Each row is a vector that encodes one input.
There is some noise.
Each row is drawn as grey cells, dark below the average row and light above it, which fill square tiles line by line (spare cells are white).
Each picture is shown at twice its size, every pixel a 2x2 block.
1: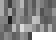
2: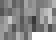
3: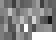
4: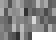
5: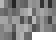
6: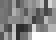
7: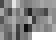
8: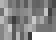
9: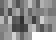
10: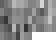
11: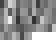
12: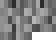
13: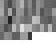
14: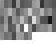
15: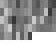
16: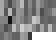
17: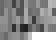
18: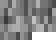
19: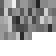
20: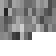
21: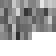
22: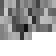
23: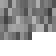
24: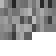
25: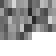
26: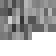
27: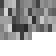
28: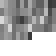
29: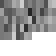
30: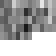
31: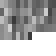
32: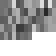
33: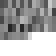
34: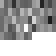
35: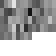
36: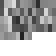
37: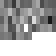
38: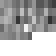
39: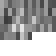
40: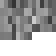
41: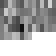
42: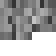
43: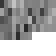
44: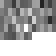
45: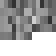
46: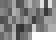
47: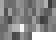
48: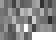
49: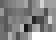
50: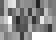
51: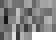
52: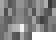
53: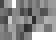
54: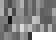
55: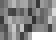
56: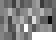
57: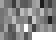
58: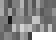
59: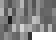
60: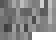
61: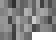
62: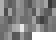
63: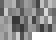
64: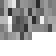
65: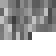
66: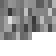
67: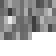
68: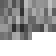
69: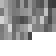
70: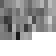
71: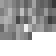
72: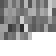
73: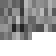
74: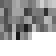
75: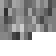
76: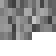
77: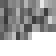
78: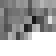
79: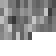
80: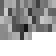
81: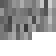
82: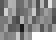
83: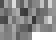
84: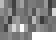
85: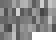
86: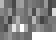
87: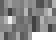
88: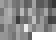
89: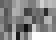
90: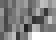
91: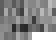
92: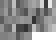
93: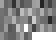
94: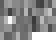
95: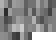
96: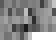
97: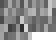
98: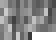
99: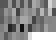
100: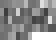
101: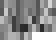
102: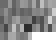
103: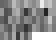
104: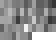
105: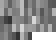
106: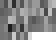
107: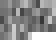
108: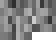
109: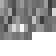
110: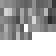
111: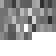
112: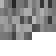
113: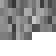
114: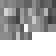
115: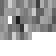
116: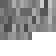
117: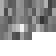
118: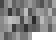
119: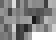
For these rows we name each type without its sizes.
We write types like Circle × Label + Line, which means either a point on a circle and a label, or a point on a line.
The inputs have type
(Bool × Bool × Bool + Tree) × (Line × Line + Unit).
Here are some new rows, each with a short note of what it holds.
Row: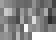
three true/false values
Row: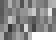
a point on each of two lines and three true/false values
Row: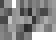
a point on each of two lines and a node of a tree
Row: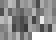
a point on each of two lines and three true/false values
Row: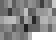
a point on each of two lines and three true/false values
